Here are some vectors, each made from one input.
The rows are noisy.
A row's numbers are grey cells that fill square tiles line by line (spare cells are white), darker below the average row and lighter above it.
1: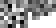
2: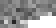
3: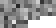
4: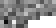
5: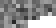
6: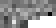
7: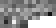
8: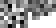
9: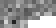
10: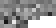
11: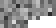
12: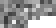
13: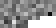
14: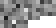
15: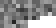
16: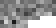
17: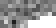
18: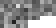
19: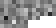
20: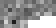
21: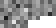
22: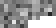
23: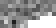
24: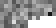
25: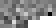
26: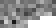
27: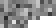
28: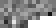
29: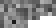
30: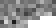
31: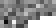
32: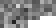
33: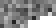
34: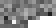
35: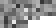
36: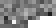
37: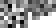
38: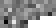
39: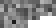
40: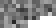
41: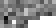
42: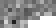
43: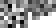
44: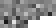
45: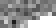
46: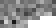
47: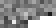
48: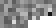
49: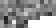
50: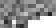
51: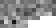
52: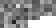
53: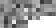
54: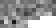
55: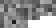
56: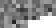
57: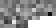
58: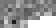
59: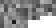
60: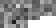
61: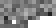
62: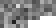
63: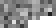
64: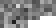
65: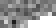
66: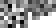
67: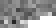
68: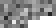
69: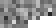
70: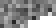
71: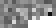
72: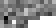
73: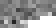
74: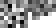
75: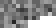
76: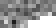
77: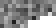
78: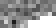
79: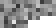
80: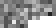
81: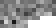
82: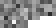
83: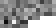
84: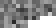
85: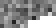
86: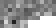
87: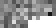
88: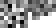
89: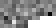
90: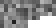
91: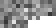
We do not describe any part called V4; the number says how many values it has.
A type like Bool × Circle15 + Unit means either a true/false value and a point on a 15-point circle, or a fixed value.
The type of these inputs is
List2(Bool × V4).
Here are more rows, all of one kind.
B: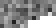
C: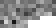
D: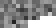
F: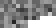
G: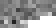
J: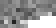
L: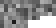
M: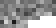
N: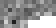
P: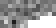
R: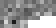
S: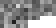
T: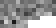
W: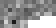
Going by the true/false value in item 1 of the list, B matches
D, F, L and S.
